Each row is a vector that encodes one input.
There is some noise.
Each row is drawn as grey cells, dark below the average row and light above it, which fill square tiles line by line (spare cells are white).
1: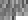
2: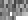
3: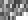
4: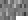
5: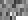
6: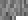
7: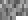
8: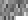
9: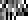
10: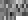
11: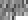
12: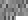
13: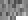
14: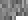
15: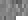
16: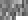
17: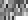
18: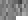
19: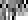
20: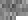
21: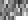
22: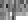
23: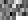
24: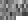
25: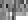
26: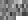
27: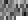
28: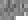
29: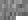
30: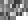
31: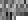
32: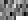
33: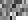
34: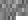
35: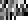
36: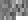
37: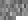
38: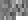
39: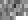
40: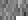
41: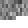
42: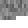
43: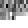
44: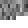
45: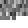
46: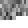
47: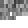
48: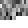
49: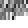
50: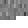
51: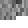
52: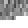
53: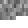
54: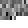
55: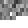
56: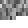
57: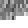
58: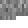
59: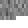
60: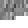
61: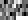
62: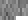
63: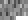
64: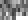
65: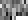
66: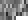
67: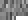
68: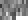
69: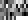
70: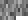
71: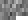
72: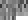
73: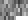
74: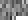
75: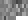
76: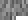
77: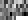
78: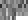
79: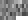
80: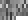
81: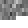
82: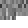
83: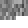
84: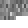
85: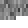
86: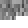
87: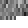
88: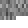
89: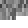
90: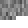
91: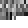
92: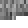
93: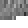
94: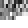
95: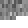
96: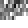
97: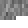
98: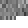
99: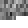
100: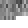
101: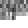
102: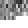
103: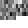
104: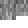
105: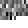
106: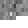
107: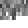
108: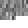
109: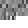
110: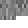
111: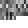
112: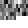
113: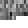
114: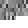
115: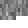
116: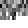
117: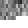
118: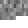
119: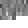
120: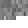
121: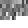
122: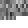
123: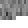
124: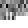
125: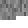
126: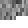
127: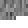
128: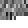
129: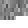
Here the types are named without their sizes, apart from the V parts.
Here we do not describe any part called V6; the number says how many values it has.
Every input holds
a list of items, each a true/false value and a value of V6.
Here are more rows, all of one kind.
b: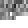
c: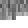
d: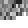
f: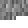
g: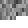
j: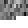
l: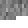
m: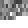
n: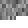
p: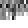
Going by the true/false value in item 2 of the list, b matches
j and m.
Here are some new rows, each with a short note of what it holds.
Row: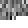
a list of two items
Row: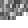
the empty list
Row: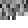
the empty list
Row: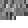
a list of two items
